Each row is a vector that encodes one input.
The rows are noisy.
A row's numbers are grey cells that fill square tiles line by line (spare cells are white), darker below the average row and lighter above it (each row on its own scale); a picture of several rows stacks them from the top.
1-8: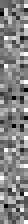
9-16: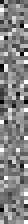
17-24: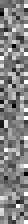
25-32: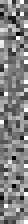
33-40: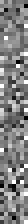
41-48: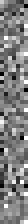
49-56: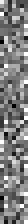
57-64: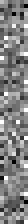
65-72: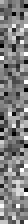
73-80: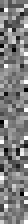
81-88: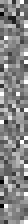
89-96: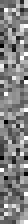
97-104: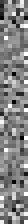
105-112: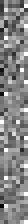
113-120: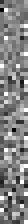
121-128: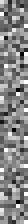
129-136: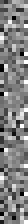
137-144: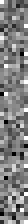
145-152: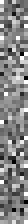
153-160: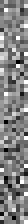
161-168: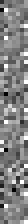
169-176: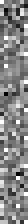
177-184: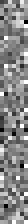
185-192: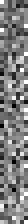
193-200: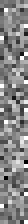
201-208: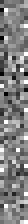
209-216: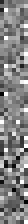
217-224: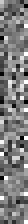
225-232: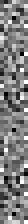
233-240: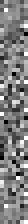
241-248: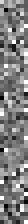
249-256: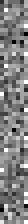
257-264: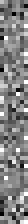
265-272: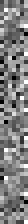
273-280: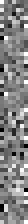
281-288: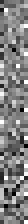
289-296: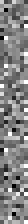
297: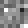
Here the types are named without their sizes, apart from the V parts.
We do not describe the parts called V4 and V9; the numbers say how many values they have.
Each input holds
a value of V4, together with either a node of a tree and a true/false value, or a value of V9.
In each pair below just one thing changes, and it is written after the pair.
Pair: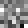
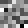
the value of V4
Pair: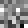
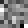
the value of V9
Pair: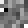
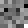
the value of V9
